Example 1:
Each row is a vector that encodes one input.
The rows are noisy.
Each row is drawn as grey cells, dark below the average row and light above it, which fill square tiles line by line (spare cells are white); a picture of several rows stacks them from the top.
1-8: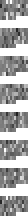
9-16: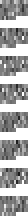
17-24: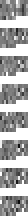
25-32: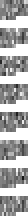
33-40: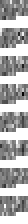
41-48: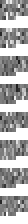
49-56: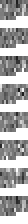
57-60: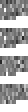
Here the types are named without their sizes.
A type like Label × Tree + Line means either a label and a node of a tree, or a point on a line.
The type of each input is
Bool × Bool × Bool × Bool.
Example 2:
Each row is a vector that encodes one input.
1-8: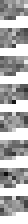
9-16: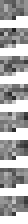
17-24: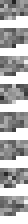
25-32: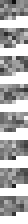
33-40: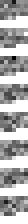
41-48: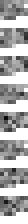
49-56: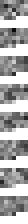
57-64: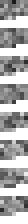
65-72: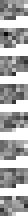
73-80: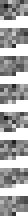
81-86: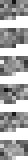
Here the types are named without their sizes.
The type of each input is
Tree.
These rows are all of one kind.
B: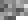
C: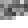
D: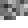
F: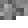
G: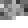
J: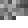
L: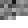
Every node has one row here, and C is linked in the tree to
L.
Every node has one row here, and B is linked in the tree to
D and F.
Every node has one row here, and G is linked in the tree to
J.
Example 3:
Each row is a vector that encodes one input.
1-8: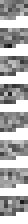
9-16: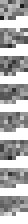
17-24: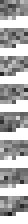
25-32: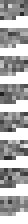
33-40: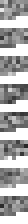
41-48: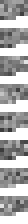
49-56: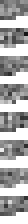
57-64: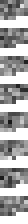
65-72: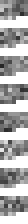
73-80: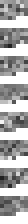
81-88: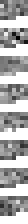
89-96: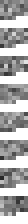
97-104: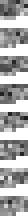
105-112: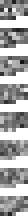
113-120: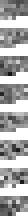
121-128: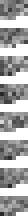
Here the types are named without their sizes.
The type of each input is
Bool × Bool × Bool × Bool × Bool.
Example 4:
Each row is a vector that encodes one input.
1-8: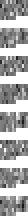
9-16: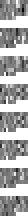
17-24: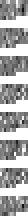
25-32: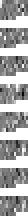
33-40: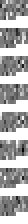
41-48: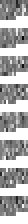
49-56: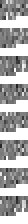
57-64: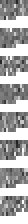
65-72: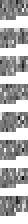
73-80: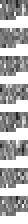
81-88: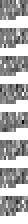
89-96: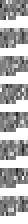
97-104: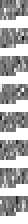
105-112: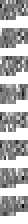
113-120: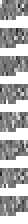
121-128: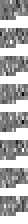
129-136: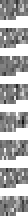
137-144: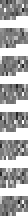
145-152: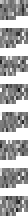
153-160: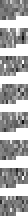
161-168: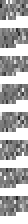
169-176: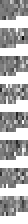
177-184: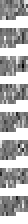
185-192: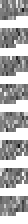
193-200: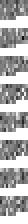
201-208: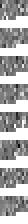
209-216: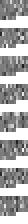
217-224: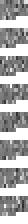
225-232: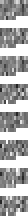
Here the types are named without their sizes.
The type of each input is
Bool × Bool × Bool × Bool.
